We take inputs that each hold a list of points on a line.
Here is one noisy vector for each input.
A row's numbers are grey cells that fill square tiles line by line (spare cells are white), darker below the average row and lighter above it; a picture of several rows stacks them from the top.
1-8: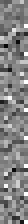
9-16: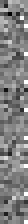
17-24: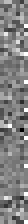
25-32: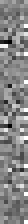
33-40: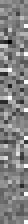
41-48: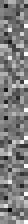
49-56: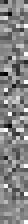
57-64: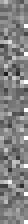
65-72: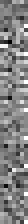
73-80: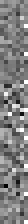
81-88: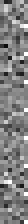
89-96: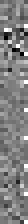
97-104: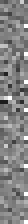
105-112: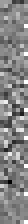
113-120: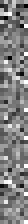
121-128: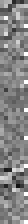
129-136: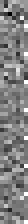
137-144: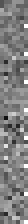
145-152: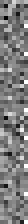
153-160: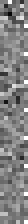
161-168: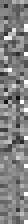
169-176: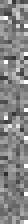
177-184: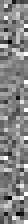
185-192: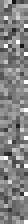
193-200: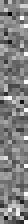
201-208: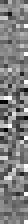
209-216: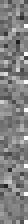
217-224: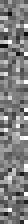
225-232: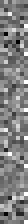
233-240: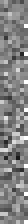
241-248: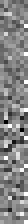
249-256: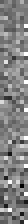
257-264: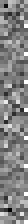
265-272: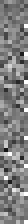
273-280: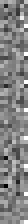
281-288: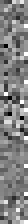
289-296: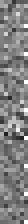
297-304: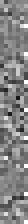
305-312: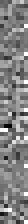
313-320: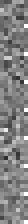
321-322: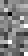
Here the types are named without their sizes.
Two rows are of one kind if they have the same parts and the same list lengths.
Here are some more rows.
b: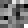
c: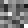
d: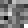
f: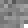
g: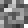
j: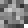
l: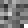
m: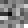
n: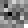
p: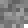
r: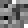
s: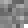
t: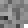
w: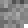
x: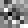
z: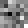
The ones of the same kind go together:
b, c, d, l, m, n, r, z
f, p, s, t, w, x
g, j

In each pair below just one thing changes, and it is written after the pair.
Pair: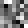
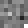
the place on the line in item 2 of the list
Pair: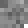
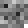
the place on the line in item 1 of the list
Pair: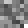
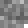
the place on the line in item 2 of the list
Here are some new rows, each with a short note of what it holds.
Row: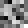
a list of one item
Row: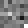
a list of two items
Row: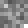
a list of one item
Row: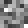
the empty list
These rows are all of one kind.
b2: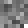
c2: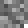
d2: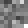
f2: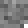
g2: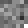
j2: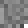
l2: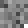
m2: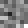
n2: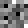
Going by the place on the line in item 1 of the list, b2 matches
d2, m2 and n2.
